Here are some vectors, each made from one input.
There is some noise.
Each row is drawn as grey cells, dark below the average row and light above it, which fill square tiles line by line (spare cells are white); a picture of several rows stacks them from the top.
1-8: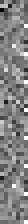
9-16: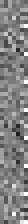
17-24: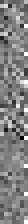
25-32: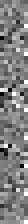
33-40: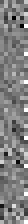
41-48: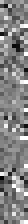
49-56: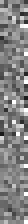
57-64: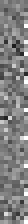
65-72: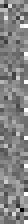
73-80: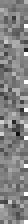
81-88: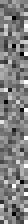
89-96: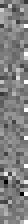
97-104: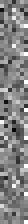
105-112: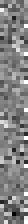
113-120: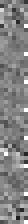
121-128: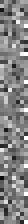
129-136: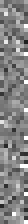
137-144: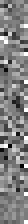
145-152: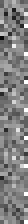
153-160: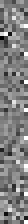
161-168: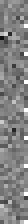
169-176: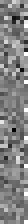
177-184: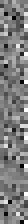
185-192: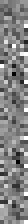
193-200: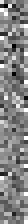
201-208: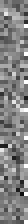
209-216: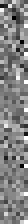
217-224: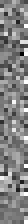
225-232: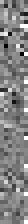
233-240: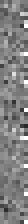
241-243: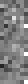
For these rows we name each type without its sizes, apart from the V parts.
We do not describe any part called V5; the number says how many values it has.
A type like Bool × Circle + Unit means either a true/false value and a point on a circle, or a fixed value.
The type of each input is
List(Bool × (Line + V5)).
